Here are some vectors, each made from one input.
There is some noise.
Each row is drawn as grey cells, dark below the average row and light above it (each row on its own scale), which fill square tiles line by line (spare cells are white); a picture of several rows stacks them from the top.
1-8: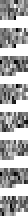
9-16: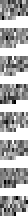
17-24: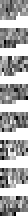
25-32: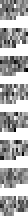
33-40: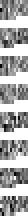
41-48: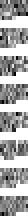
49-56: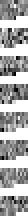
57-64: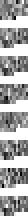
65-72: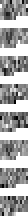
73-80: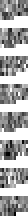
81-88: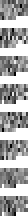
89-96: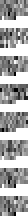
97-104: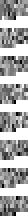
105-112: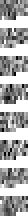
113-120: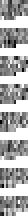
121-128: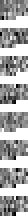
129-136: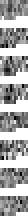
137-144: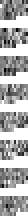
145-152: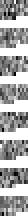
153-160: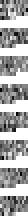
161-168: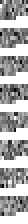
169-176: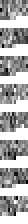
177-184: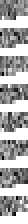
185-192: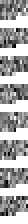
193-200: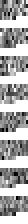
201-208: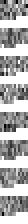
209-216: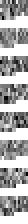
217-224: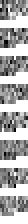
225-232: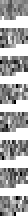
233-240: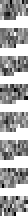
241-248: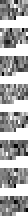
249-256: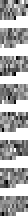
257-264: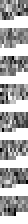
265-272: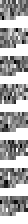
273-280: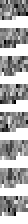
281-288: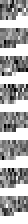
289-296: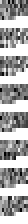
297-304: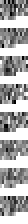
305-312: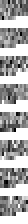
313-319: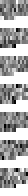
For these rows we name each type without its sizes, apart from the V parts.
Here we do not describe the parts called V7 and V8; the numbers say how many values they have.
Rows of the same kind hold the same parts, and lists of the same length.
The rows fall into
3 kinds.
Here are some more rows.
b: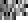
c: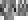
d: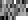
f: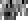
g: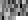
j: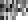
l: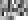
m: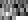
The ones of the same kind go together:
b, c, j, l
d, f
g, m

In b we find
a node of a tree and a value of V8.
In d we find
a value of V8.
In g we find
a true/false value and a value of V7.
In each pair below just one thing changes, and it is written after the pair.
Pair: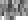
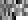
the value of V8
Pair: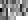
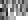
the node of the tree
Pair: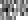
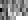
the value of V8
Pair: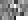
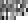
the value of V8
